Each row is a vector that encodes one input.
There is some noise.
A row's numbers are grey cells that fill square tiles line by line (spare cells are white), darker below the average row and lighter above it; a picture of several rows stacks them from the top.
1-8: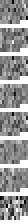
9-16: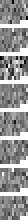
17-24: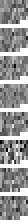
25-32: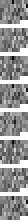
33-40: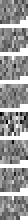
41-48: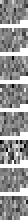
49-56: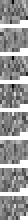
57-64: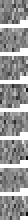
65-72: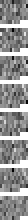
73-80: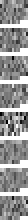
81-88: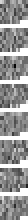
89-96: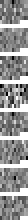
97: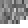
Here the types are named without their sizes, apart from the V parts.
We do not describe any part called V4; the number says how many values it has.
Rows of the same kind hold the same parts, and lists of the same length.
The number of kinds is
3.
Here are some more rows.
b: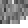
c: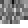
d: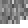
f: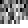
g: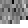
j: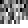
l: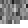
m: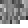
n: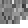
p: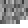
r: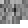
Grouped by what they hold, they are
b, d, n, p, r
c, g, l, m
f, j

